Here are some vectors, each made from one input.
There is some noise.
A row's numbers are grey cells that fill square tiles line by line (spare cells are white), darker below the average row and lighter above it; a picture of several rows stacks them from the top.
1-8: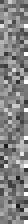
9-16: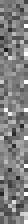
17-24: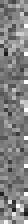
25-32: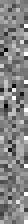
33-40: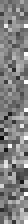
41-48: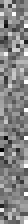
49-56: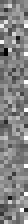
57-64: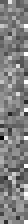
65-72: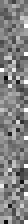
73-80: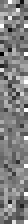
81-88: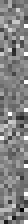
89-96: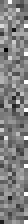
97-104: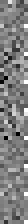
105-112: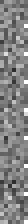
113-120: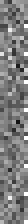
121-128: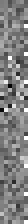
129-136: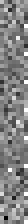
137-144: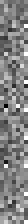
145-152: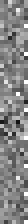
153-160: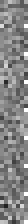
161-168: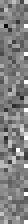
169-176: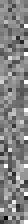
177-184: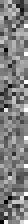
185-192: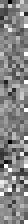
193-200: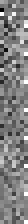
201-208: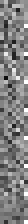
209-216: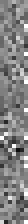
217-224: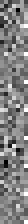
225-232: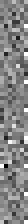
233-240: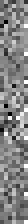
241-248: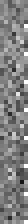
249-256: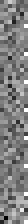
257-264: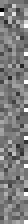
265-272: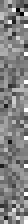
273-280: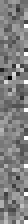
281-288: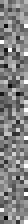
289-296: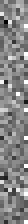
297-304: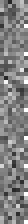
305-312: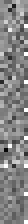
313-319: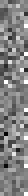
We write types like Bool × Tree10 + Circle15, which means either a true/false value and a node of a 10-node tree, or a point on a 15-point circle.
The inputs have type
Bool × Bool × Bool × Bool + Circle13.
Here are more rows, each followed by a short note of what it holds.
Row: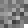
four true/false values
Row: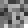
a point on a 13-point circle
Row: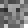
a point on a 13-point circle
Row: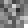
a point on a 13-point circle
